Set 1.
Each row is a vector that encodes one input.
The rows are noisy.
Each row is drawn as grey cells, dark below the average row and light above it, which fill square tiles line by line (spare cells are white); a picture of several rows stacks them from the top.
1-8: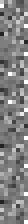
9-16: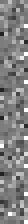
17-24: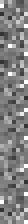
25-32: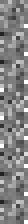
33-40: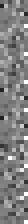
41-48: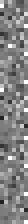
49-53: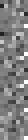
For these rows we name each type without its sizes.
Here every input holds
a point on a line.
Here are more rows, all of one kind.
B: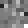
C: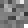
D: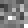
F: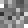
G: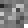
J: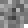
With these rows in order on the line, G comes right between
B and D.
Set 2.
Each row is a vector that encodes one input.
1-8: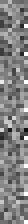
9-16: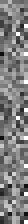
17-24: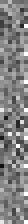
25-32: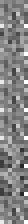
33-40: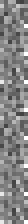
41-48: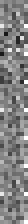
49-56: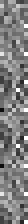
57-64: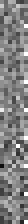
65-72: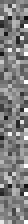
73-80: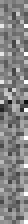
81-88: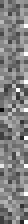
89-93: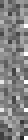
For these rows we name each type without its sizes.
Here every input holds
a node of a tree.
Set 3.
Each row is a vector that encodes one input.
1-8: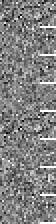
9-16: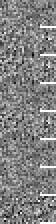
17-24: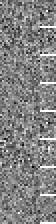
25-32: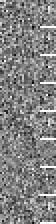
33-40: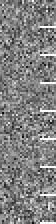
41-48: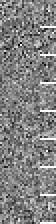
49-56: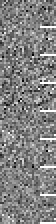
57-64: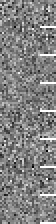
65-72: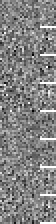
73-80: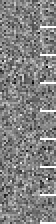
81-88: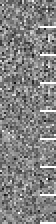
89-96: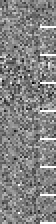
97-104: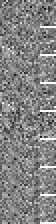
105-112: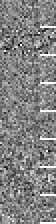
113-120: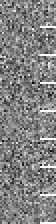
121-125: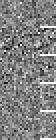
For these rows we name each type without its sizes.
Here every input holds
a point on a line.
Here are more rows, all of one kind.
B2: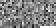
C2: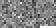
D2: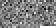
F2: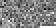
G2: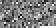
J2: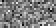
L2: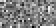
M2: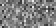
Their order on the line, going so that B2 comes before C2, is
L2, B2, C2, F2, D2, M2, J2, G2.
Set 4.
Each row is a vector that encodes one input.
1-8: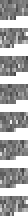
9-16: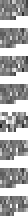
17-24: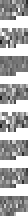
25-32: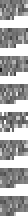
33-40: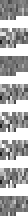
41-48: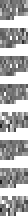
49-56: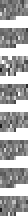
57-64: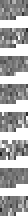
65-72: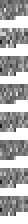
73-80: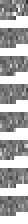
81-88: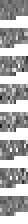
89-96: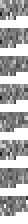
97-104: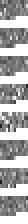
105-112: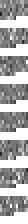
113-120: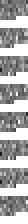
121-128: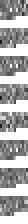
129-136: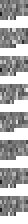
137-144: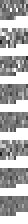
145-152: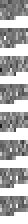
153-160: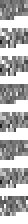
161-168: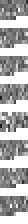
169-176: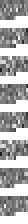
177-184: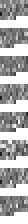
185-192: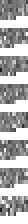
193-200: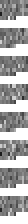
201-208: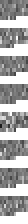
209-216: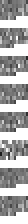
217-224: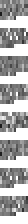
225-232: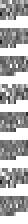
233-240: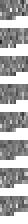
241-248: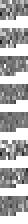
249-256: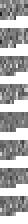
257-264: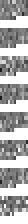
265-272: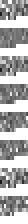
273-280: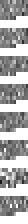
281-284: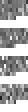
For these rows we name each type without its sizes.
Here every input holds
a node of a tree.
